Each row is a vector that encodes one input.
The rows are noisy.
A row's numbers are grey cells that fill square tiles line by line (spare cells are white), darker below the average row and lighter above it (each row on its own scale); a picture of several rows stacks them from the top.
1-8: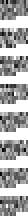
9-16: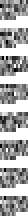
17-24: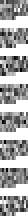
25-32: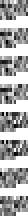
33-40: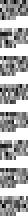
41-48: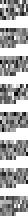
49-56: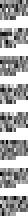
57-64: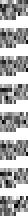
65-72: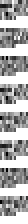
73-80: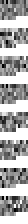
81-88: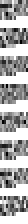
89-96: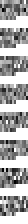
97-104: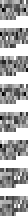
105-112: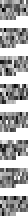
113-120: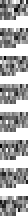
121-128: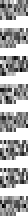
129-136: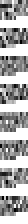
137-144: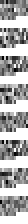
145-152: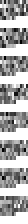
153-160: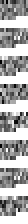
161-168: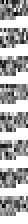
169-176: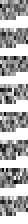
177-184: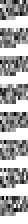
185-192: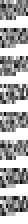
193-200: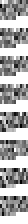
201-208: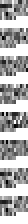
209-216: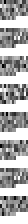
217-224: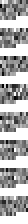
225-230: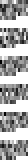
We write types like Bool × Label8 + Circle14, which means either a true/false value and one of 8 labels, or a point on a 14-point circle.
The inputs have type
Bool × Bool × Bool + Tree13.
